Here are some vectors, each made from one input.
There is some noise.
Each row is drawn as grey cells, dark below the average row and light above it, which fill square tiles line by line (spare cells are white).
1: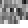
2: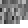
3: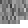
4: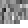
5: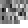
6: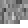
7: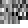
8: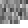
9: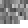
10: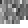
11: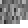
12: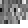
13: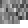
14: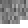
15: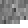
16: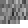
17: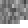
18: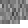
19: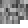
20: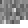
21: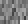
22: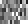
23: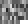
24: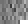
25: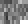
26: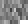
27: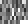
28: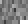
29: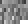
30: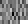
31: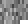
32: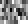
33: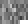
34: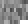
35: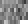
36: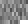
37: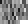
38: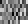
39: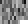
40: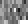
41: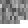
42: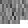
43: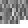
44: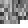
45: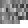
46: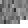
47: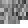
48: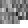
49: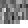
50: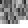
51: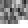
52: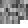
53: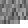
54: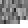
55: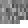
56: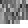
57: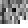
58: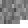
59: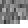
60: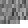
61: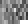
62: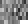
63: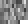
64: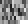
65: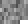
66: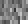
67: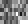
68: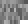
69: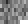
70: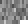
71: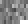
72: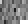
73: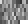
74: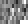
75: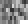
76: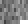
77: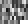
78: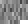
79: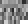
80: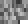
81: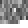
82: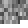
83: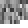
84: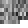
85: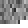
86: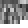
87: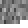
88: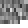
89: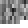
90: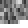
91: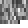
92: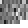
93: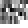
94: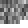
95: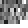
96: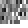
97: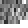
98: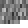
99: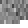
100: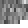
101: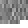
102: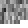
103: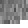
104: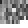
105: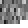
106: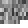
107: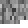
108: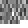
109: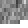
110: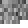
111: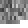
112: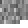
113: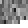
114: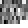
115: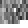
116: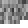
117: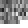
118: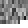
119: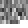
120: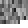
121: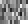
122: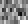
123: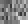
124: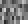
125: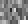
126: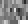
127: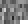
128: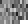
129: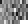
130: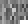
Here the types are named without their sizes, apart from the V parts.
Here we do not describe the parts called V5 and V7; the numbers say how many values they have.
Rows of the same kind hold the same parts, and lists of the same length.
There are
2 kinds of row.
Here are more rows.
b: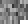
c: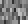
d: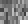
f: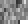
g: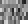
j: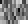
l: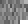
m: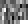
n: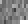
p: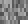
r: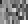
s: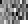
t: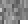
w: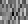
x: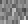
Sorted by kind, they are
b, d, f, j, l, r, s, t, w, x
c, g, m, n, p

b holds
a label and a true/false value.
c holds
a true/false value, a value of V5 and a value of V7.
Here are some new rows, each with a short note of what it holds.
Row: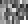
a label and a true/false value
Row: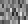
a label and a true/false value
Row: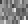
a label and a true/false value
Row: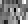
a label and a true/false value
